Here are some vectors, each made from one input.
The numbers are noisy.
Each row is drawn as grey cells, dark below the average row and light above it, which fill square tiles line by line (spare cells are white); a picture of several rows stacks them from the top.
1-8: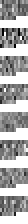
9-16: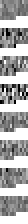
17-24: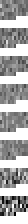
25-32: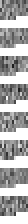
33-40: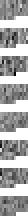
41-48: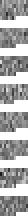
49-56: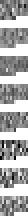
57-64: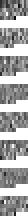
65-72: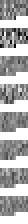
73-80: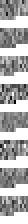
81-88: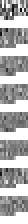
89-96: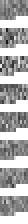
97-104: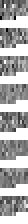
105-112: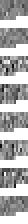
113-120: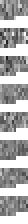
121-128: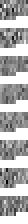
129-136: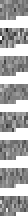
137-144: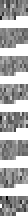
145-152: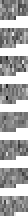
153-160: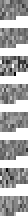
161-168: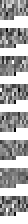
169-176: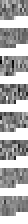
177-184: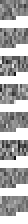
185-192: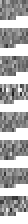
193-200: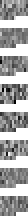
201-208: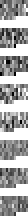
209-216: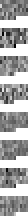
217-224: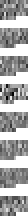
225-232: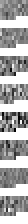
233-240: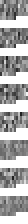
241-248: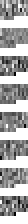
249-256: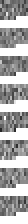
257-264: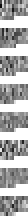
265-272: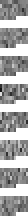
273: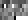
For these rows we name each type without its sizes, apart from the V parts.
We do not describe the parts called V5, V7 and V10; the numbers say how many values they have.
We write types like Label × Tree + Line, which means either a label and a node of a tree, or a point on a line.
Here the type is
(Circle + List(Line)) × V5 + V7 × V10.
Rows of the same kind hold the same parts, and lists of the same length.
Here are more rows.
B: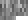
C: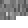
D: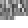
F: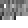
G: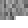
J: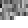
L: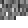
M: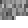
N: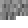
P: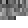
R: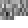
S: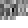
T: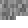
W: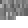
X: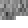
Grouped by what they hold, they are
B, C, D, L, W
F, S
G, M
J, P
N, R, T, X

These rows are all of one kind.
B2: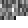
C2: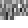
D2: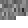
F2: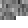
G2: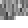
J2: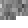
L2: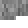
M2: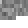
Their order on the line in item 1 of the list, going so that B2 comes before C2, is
D2, J2, F2, B2, L2, C2, G2, M2.
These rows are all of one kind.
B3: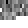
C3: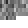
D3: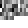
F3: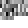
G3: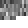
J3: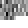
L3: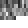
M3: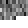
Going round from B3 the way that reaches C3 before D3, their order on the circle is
B3, M3, F3, J3, C3, L3, G3, D3.
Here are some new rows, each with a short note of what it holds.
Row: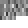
a value of V7 and a value of V10
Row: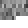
a value of V5, together with the empty list
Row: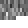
a value of V5, together with a list of two items
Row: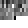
a value of V7 and a value of V10
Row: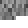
a value of V5, together with the empty list
